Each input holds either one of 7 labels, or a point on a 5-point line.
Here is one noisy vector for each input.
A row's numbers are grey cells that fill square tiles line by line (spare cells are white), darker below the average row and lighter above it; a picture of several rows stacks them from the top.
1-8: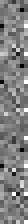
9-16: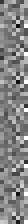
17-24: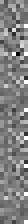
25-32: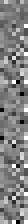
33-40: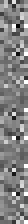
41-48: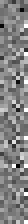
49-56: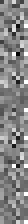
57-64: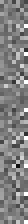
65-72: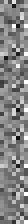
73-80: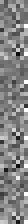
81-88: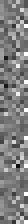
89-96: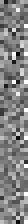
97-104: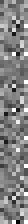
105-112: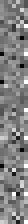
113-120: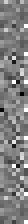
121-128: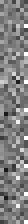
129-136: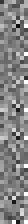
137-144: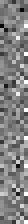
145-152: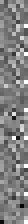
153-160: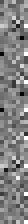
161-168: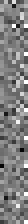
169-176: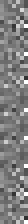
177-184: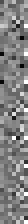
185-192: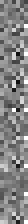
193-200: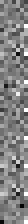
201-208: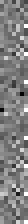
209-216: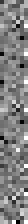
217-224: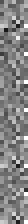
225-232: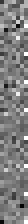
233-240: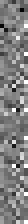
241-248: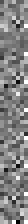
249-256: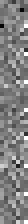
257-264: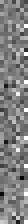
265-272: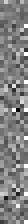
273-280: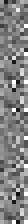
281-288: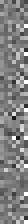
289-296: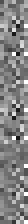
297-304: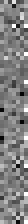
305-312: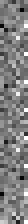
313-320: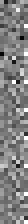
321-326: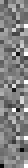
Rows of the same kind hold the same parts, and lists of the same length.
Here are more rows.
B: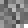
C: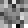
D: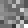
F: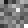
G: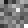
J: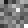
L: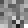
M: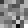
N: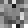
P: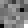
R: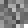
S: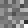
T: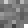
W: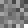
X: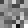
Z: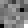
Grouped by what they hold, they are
B, D, F, G, J, P, R, S, T, W, Z
C, L, M, N, X

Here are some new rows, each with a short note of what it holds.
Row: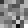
a point on a 5-point line
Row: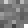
one of 7 labels
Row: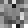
a point on a 5-point line
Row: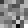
a point on a 5-point line
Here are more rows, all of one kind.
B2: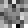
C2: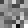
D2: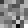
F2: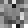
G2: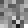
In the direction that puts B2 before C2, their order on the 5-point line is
B2, F2, C2, D2, G2.
